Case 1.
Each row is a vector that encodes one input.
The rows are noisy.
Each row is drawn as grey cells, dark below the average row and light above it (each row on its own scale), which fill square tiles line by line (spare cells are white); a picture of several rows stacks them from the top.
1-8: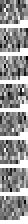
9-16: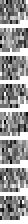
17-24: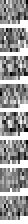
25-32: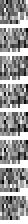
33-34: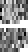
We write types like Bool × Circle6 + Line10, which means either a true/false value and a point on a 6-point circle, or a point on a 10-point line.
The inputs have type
Bool × Bool × Bool + Unit.
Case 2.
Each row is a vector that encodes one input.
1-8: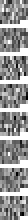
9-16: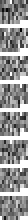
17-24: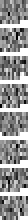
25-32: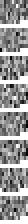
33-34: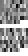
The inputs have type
Bool × Bool × Bool + Unit.
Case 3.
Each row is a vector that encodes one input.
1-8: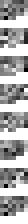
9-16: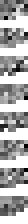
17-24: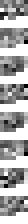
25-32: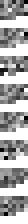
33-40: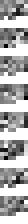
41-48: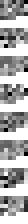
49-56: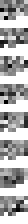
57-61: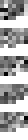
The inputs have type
Bool × Bool × Bool × Bool.
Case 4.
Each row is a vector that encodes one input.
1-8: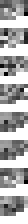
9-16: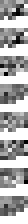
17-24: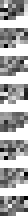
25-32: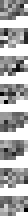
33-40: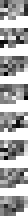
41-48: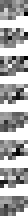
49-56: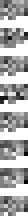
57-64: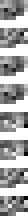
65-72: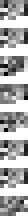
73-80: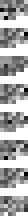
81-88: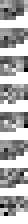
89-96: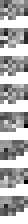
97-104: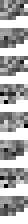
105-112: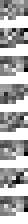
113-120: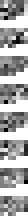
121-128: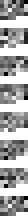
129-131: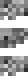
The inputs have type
Bool × Bool × Bool × Bool.
